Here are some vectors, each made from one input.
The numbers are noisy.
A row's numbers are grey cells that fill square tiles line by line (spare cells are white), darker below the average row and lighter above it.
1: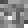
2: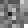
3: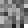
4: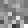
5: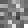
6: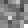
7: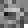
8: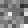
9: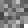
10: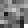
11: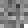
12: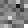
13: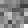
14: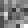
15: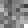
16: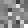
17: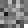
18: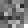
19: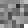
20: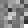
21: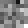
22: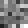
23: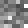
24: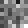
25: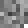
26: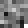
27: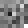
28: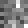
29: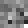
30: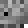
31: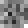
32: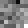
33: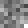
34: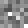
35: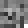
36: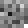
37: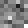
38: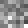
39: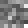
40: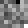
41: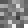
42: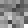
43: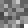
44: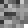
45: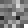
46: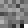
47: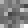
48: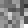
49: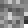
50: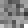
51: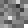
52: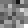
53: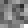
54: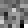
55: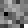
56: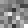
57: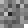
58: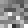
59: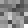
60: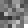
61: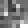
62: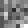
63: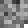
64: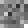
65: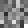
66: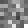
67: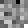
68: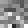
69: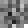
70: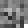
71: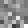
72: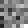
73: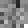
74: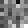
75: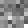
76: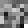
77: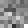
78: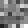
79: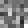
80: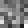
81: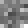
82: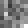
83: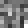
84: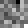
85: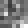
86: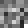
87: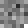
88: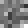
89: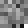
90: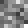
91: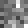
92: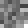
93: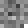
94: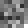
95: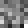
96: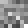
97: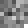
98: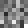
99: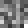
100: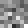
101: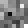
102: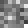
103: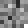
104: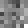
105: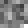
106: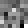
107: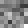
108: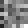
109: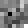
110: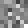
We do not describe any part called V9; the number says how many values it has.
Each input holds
a node of a 10-node tree, together with either a node of a 10-node tree, or a value of V9.
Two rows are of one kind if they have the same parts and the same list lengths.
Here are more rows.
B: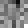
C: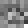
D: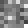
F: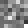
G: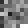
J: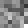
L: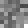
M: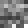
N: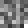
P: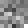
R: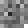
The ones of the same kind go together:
B, J, L, N, P, R
C, D, F, G, M

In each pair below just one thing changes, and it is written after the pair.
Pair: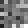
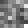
the node of the tree
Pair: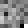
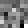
the value of V9
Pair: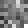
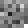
the node of the tree
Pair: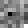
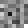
the value of V9
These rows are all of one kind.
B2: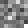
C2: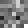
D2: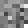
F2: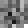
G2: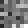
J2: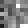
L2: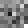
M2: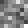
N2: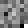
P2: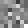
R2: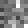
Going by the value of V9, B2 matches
C2, L2 and N2.
